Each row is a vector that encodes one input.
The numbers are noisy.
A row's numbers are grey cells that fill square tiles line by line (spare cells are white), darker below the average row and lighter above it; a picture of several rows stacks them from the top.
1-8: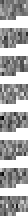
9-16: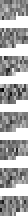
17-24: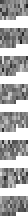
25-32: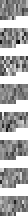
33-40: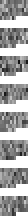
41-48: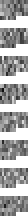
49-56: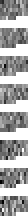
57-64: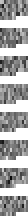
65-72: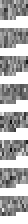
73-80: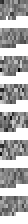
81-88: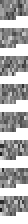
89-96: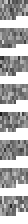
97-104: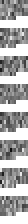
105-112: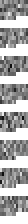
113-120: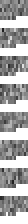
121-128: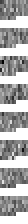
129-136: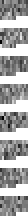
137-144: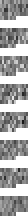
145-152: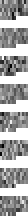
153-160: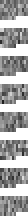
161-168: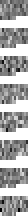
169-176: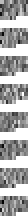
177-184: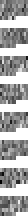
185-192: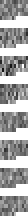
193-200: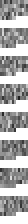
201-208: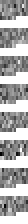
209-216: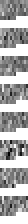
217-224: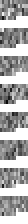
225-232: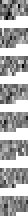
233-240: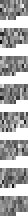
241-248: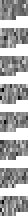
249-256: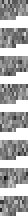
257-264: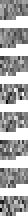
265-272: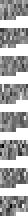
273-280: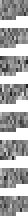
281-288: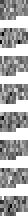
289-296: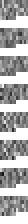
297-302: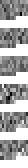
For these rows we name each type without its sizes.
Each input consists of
either a point on a line, or three true/false values, or a list of points on a circle.
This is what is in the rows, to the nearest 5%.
About 15% of them hold a point on a line. About 35% of them hold three true/false values. The rest are lists of points on a circle.
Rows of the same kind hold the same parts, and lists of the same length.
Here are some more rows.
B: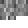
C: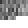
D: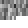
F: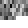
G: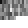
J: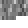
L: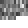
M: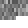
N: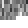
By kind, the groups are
B, L
C, M
D
F
G, J
N

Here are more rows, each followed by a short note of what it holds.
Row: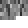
a list of two items
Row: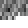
a point on a line
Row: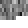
a list of two items
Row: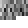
a list of one item
